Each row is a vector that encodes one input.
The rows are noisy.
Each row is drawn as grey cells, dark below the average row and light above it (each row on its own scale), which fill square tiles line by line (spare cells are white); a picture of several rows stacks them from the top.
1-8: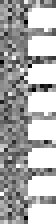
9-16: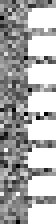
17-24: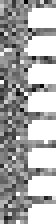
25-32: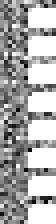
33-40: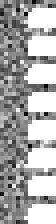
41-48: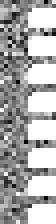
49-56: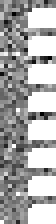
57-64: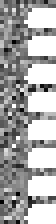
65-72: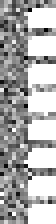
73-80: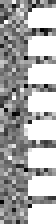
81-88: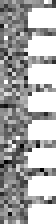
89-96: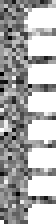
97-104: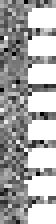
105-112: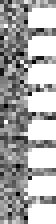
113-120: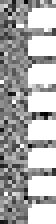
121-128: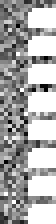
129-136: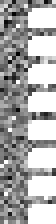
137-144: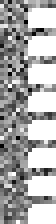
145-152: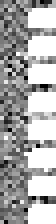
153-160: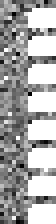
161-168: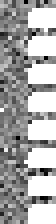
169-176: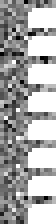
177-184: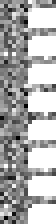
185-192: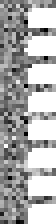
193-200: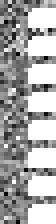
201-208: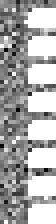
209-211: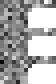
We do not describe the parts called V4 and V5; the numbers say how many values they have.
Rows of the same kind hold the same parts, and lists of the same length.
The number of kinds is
3.
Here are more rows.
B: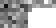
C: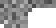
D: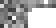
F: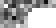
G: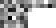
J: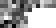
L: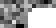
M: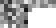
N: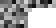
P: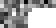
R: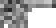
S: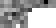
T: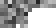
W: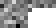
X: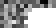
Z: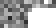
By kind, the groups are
B, D, G, M, R, Z
C, F, N, P, T
J, L, S, W, X

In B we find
a node of an 8-node tree and a value of V5.
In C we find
four true/false values, a value of V4 and a value of V5.
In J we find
one of 8 labels, a value of V4 and a value of V5.
